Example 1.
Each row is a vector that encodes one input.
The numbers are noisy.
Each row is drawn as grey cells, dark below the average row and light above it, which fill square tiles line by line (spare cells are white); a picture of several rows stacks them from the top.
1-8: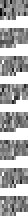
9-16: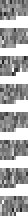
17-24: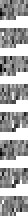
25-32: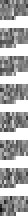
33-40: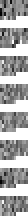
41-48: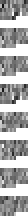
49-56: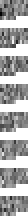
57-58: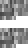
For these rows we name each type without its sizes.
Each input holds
a point on a line and a true/false value.
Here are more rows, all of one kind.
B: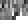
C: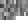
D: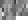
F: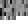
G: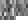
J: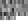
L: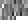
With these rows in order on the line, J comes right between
F and L.
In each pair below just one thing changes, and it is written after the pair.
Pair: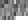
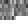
the place on the line
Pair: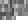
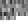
the true/false value
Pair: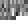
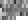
the place on the line
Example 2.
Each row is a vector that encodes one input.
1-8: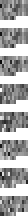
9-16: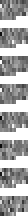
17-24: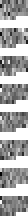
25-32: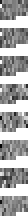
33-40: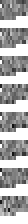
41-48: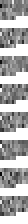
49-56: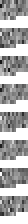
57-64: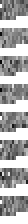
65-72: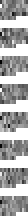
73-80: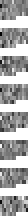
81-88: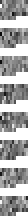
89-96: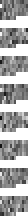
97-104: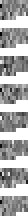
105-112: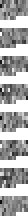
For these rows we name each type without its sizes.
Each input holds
a node of a tree and a true/false value.
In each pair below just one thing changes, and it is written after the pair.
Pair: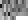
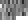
the true/false value
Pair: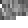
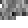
the node of the tree
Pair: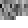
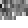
the node of the tree
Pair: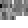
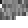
the true/false value
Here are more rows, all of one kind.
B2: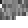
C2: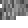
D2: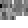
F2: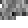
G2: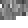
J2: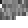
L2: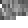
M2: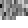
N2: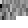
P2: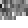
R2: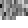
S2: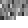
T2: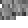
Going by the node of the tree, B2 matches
D2 and J2.
